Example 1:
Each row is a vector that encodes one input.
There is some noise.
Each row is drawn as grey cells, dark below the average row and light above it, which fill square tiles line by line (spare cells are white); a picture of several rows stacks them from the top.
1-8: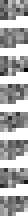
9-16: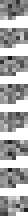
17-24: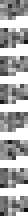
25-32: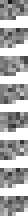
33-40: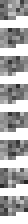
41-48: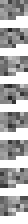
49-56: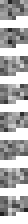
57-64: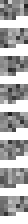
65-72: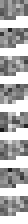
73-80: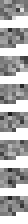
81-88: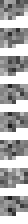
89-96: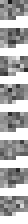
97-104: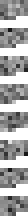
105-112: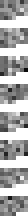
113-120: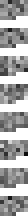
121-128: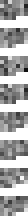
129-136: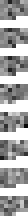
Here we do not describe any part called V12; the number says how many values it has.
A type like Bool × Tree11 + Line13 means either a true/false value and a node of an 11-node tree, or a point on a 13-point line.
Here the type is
Line7 × (Line7 + V12).
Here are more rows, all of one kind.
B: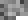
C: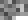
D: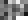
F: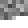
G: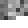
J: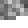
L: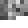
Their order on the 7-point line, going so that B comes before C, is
B, J, G, L, F, C, D.
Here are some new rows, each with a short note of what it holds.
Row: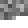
a point on a 7-point line and a value of V12
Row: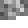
a point on a 7-point line and a value of V12
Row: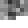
a point on each of two 7-point lines
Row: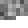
a point on a 7-point line and a value of V12
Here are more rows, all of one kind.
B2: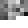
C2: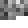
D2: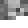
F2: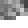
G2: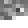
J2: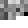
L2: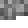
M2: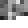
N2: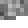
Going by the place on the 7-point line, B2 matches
G2, M2 and N2.
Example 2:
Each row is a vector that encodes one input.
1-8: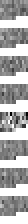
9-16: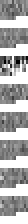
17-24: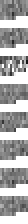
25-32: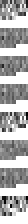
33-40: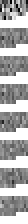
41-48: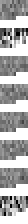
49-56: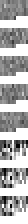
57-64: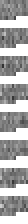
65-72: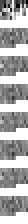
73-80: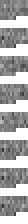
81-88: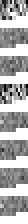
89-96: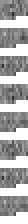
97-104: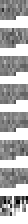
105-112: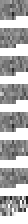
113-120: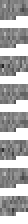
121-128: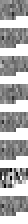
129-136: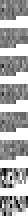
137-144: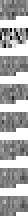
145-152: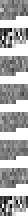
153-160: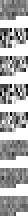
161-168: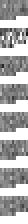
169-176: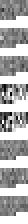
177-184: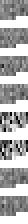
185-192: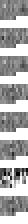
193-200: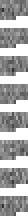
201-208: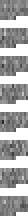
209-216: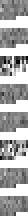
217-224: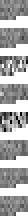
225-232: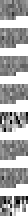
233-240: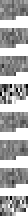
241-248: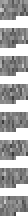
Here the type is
Bool × Bool × Bool × Bool × Bool + List2(Line5).
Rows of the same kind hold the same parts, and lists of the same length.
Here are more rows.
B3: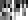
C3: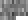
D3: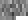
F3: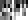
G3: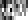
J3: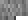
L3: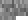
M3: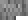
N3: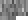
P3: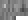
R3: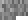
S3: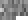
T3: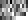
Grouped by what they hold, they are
B3, F3
C3, D3, J3, L3, M3, N3, P3, R3, S3
G3
T3

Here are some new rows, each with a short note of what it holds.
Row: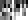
the empty list
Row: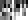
the empty list
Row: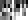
the empty list
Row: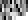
a list of two items
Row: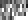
a list of one item
